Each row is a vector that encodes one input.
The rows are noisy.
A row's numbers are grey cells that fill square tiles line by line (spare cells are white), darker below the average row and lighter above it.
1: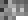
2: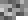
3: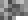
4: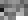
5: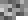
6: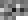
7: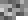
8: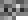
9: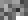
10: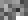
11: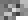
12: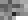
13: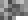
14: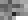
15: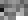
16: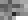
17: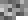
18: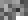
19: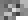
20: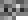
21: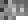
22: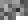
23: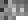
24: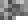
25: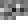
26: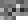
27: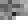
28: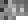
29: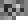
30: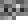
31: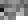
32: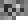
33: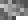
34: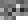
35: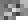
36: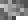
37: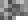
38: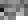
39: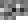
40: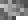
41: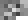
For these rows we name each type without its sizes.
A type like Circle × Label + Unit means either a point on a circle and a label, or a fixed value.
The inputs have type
Bool × Bool × Bool + Line.
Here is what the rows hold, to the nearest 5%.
About 25% of them hold a point on a line. The rest hold three true/false values.
